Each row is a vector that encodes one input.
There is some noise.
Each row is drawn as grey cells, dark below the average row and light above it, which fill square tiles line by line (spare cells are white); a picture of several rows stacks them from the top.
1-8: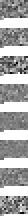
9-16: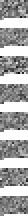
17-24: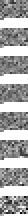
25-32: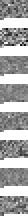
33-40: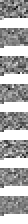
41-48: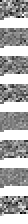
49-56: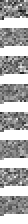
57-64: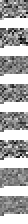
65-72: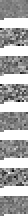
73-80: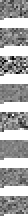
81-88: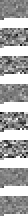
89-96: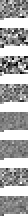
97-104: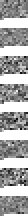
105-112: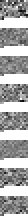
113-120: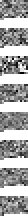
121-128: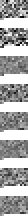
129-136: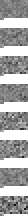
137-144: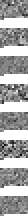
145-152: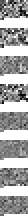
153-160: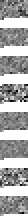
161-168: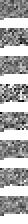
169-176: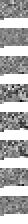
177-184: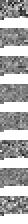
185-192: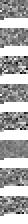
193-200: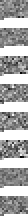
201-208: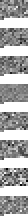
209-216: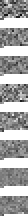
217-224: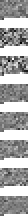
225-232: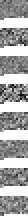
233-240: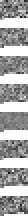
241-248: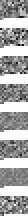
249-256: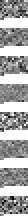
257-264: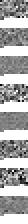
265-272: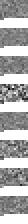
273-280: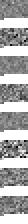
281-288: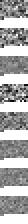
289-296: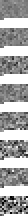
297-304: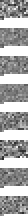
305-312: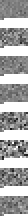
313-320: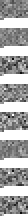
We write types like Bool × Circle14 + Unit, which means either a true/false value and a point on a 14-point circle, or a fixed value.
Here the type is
Bool × Bool × Bool × (Tree16 + Unit) + Unit.
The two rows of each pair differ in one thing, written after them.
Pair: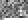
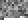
one of the three true/false values
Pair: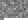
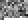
one of the three true/false values
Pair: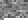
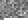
the node of the tree
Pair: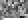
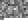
the node of the tree
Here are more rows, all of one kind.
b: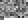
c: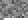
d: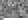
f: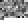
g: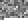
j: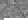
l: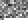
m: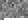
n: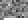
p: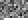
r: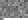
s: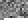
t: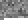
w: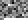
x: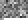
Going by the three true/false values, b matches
n, p, t and w.
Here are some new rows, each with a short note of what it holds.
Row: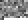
three true/false values
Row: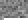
a node of a 16-node tree and three true/false values
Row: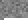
a node of a 16-node tree and three true/false values
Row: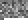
a fixed value
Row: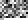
three true/false values
